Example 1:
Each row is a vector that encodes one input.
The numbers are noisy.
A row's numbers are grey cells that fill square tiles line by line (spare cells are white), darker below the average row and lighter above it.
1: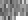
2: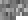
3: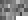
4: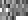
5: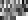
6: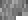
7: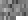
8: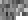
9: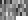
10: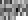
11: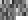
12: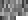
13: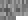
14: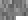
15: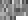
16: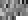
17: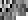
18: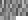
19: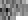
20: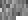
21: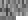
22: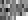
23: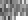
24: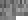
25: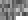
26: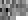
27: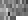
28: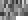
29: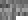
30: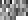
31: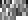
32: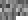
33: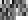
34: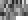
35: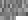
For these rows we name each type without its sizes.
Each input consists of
a node of a tree.
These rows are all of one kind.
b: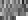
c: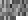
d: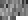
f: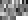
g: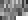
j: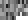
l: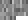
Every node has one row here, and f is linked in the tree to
b, g and j.
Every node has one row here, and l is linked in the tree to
j.
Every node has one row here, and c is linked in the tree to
b.
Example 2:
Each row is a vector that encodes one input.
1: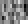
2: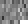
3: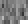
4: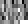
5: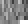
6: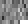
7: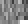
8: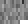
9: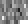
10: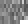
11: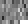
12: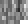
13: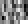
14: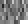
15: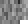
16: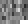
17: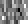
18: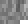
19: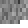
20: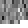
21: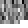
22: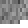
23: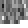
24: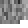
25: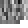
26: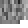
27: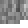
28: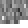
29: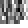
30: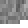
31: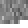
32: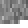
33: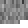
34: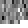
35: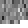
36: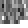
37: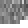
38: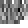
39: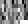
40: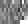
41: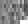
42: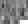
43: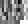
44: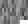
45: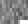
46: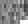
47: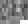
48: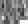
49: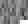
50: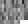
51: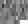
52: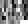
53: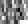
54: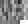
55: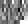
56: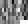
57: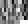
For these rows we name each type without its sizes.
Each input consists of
a point on a line.
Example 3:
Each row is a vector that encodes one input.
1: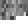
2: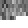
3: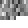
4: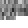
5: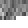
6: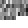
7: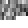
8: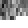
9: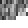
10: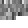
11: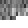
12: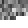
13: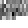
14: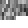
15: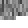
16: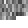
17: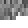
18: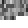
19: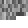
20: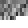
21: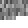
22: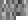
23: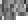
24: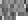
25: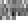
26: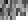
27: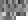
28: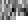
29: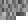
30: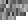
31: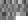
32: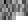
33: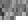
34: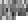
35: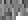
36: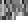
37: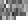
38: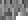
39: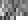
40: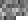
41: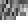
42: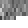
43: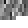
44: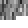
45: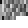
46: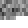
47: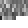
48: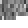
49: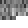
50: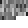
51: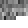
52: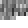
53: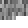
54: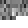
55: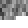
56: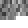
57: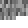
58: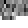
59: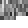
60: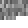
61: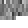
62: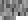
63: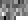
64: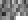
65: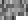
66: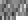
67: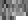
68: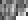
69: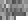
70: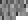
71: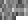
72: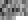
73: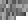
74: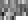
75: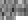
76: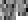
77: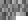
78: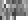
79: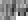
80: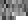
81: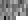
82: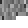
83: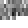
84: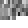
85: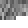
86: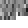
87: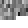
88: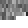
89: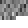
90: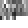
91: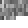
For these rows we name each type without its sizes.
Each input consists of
four true/false values.
